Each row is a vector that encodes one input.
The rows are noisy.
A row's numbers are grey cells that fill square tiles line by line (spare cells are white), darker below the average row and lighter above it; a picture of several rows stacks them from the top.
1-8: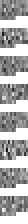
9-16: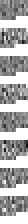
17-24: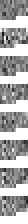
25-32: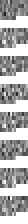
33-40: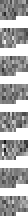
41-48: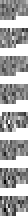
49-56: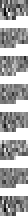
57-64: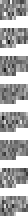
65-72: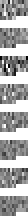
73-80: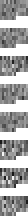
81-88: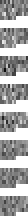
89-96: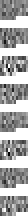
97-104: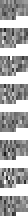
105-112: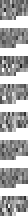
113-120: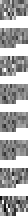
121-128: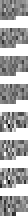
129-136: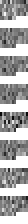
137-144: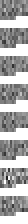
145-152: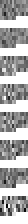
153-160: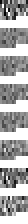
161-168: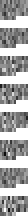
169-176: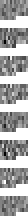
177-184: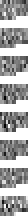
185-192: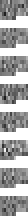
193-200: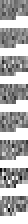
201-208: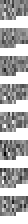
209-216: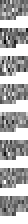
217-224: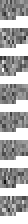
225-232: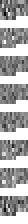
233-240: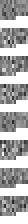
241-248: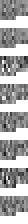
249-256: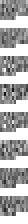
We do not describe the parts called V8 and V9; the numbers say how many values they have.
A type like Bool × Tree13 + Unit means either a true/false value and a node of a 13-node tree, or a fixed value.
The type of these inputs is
List3(Line5) + V8 × V9.
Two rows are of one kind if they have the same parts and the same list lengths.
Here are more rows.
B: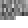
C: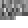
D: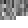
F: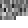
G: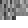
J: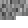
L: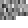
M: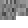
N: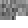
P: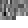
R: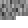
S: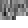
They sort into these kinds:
B, C
D, F
G, L
J, P, R, S
M, N

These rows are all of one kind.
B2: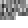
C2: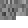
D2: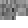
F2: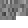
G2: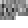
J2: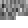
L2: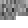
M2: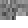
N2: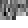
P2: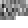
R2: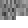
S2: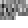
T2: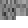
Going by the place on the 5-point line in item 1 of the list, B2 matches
R2 and S2.
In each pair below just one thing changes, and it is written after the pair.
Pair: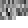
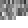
the value of V8
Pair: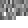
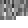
the value of V8
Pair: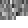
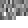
the value of V9
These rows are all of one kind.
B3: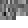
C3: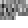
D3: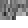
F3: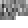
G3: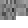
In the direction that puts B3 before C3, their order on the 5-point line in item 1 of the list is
B3, D3, F3, G3, C3.
